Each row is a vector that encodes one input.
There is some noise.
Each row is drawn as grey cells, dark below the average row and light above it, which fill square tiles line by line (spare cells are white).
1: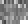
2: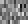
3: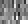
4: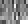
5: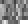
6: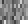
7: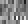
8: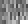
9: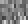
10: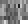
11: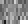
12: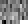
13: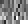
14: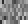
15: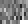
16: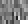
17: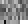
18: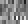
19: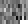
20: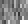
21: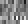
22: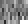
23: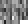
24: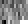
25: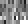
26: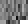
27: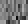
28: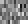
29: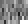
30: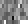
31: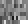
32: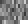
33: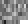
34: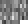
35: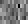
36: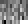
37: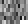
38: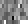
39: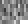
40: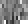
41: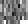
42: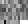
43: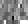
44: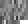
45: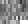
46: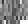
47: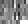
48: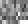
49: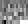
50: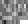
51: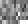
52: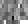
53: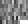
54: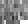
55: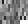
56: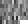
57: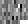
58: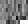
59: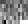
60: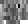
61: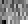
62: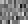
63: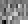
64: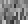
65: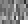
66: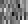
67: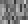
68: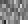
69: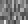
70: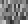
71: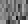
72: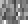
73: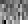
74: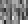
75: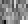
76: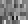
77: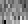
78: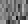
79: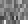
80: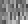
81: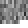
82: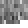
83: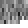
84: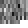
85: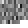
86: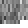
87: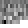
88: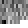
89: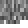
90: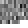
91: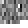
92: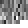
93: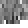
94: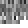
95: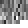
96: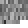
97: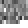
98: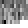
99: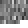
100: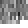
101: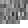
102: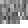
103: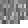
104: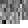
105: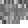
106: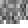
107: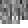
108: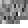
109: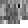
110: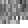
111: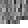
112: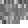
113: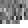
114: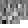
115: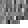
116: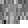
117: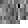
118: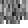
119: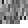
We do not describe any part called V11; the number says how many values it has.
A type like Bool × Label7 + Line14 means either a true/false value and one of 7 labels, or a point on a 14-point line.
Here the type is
Tree8 × (Tree8 + V11).
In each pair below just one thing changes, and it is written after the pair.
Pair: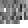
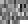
the node of the tree
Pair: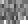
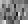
the value of V11
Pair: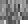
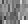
the node of the tree
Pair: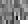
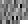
the value of V11
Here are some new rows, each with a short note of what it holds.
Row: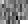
a node of an 8-node tree and a value of V11
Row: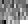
a node of each of two 8-node trees
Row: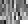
a node of each of two 8-node trees
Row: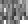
a node of an 8-node tree and a value of V11
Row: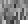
a node of an 8-node tree and a value of V11
